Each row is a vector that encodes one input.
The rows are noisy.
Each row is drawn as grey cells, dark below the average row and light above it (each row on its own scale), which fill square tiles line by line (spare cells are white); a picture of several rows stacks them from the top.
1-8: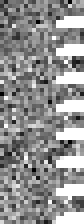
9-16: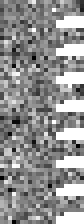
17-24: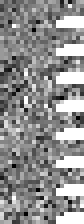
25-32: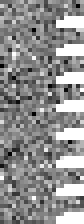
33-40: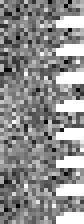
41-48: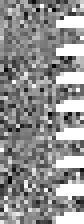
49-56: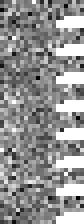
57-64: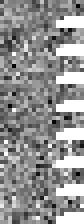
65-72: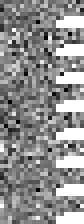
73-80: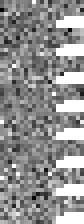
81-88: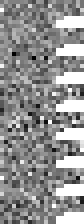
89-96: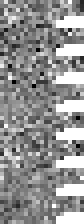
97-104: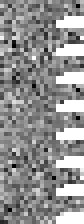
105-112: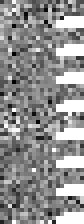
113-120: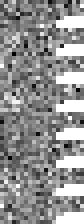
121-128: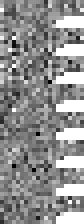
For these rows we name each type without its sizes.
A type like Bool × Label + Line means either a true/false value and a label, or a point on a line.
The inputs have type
(Label + Line) × Line.
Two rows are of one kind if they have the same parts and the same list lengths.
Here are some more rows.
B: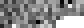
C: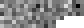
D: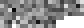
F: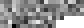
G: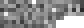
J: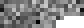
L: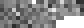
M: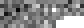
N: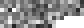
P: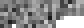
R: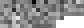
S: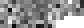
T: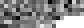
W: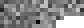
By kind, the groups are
B, G, J, L, M, P, T, W
C, D, F, N, R, S

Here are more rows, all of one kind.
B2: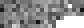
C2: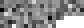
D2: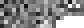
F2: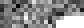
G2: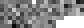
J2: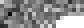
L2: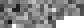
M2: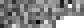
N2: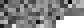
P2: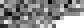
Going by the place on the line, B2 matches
C2, F2 and L2.
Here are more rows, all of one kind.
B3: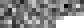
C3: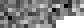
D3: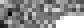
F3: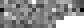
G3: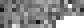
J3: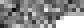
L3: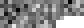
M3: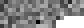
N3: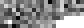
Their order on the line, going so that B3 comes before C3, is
F3, G3, J3, D3, L3, B3, N3, M3, C3.
